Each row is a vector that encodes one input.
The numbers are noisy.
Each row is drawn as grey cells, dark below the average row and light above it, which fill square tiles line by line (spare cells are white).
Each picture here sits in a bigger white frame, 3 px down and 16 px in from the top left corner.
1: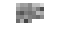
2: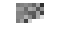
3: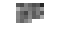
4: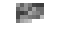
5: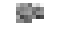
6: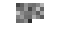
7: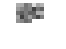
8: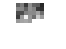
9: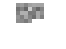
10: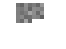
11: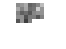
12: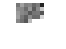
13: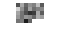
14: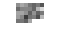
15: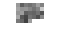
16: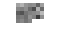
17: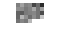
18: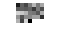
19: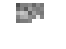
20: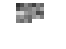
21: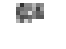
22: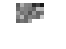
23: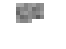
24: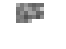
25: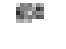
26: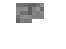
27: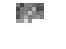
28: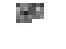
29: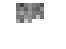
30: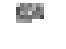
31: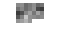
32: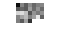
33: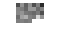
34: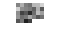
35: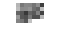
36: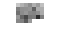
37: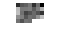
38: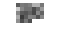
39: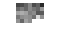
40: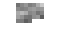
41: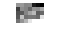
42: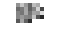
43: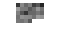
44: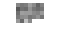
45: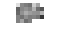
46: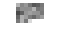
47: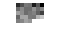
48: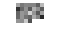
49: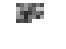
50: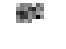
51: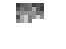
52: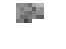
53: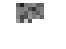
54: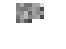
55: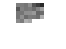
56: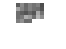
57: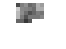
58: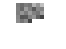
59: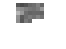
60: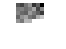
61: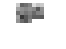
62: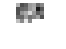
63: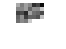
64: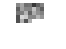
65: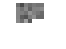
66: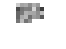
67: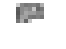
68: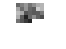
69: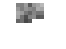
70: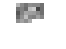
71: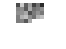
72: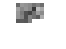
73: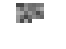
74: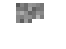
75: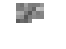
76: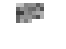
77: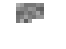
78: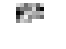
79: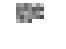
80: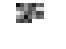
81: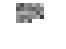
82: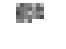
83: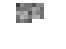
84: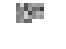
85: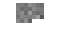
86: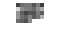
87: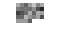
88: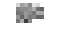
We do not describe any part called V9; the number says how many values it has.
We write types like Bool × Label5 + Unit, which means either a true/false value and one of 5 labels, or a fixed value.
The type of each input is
Bool × V9 + Line5.
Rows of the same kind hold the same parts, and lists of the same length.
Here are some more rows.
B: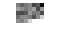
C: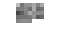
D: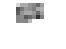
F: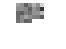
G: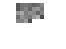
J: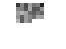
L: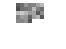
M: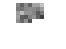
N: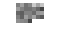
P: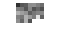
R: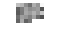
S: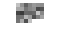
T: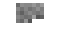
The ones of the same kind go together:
B, C, F, G, L, M, N, R, S, T
D, J, P

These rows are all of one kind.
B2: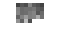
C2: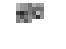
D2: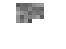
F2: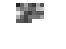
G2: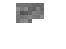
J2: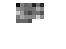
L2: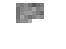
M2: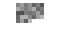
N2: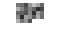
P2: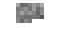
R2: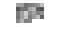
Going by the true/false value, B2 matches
M2, N2 and P2.
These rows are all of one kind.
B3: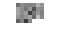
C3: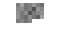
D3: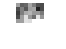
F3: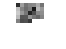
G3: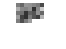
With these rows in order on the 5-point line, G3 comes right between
D3 and F3.
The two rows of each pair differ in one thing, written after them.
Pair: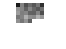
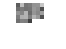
the true/false value
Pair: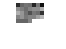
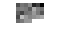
the true/false value
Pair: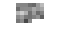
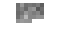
the value of V9
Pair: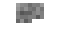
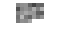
the value of V9
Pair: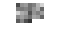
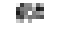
the true/false value
